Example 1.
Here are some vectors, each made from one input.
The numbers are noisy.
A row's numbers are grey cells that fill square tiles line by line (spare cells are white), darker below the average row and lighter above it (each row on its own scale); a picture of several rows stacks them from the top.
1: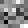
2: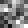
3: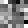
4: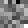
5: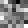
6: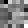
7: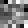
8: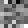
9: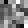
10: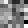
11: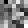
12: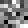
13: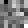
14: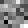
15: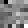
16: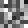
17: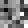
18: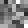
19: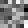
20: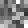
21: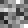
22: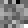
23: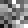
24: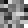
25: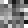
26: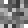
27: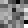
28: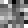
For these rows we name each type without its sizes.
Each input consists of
a point on a line.
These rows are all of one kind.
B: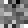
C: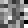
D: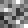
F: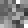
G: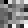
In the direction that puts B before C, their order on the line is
F, G, D, B, C.
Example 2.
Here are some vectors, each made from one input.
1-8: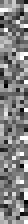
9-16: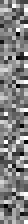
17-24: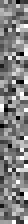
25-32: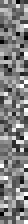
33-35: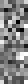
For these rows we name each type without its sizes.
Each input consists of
a point on a line.
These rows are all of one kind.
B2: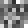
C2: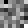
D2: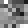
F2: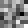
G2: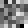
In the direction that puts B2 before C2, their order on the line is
D2, F2, B2, C2, G2.
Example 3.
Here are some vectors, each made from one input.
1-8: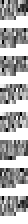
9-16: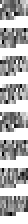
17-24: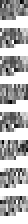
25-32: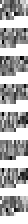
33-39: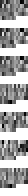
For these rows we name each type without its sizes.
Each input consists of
a label.
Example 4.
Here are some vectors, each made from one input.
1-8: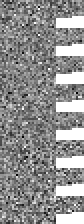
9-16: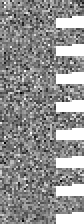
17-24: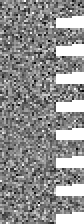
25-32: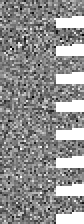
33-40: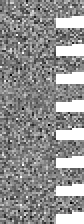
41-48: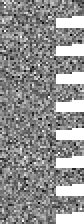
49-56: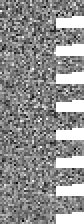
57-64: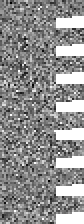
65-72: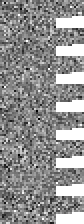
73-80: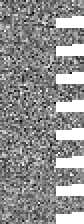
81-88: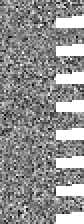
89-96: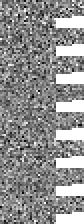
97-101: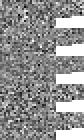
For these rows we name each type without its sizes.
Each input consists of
four true/false values.
